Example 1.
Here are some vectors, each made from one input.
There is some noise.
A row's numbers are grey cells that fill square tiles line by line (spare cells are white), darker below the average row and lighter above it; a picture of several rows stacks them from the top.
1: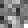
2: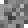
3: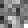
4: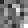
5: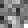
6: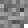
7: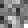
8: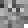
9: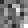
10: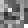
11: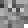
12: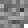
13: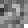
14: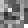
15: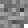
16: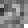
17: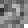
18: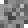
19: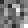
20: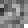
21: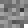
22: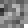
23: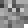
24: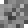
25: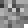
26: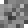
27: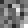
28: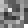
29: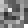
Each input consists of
a node of a 7-node tree.
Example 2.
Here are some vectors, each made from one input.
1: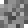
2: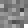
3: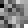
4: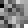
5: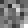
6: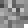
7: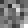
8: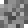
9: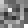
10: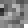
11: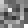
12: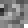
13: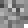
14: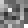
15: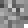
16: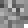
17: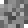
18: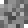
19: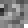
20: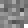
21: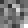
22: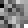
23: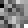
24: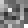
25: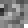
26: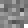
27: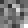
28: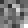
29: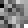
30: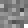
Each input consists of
a node of a 7-node tree.
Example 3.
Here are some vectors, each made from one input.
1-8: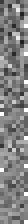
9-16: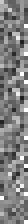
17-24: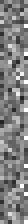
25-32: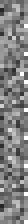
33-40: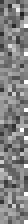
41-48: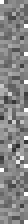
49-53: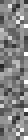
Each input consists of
a node of a 10-node tree.
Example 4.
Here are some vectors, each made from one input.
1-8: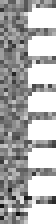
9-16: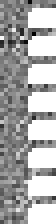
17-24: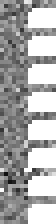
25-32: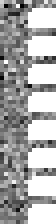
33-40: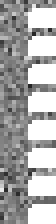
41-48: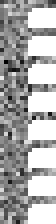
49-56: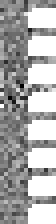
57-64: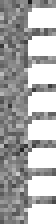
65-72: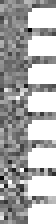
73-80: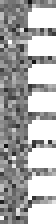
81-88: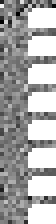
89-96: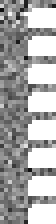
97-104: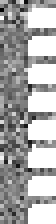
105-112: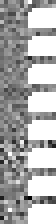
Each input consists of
a node of a 15-node tree.
